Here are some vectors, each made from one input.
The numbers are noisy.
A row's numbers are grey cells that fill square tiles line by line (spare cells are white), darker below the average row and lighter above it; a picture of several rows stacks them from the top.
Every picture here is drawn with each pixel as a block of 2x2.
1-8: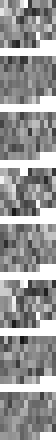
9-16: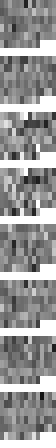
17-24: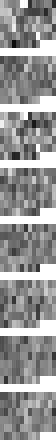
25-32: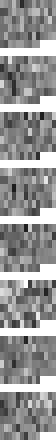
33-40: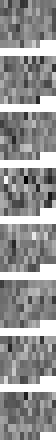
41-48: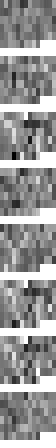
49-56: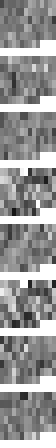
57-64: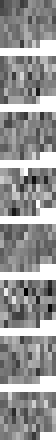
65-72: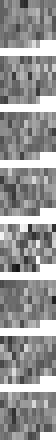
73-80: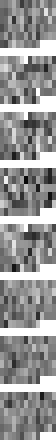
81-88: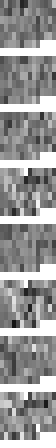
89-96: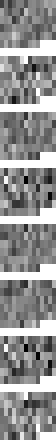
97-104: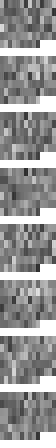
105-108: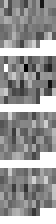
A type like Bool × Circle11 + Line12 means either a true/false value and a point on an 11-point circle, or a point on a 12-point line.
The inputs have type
Line5 + List2(Line6).
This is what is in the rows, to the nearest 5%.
About 20% of them hold a point on a 5-point line. The rest are lists of up to two points on a 6-point line: about 5% of all rows are empty, 30% hold one and 45% two.
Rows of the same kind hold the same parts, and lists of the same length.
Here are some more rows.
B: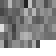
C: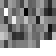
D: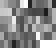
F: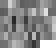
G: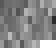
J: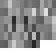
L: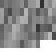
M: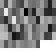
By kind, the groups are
B, F, J
C, M
D
G, L

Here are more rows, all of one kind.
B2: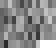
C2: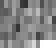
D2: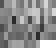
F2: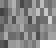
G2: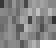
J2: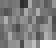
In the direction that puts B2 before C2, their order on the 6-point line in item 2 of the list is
G2, D2, B2, F2, J2, C2.
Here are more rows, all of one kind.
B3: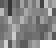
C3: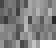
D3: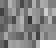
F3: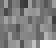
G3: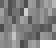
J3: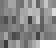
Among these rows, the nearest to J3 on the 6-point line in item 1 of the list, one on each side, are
C3 and D3.
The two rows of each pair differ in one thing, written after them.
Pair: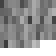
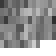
the place on the 6-point line in item 2 of the list
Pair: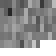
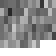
the place on the 6-point line in item 2 of the list
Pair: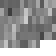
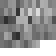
the place on the 6-point line in item 1 of the list
